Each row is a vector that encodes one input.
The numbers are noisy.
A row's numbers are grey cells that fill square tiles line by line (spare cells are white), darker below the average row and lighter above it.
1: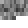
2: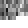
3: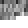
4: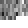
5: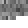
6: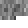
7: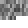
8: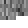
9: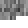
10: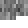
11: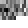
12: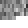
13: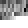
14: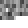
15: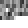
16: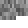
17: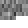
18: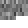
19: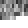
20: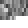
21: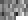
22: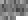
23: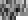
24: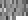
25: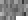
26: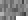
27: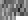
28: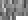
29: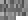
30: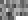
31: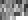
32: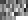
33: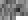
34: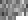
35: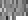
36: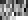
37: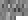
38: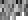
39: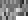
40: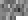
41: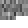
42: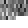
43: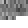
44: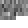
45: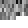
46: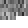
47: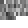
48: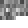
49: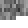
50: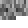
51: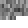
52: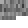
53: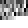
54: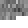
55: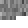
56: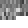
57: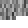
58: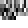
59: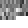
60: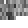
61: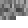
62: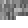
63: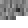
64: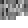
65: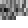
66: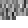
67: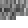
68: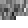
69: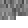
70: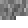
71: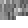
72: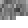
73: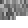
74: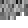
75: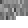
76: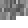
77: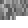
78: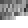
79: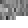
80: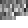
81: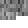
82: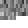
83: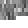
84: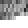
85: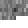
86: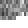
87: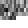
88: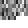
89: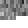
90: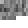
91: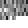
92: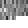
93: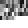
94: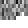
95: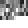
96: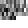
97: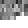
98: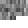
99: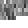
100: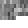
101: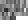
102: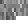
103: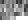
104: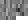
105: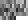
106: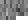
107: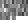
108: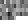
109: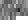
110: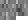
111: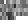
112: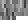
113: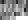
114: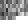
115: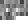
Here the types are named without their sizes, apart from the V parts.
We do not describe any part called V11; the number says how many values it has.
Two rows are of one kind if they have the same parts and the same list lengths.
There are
3 kinds of row.
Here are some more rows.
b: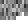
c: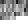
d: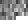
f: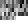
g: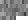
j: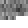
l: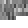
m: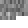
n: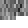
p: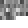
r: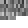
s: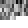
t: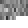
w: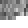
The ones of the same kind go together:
b, c, d, s, w
f, l, p, t
g, j, m, n, r

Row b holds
a point on a line.
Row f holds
three true/false values.
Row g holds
a value of V11.
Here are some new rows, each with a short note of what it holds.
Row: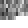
a point on a line
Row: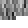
three true/false values
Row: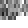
a point on a line
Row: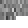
three true/false values
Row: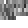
three true/false values
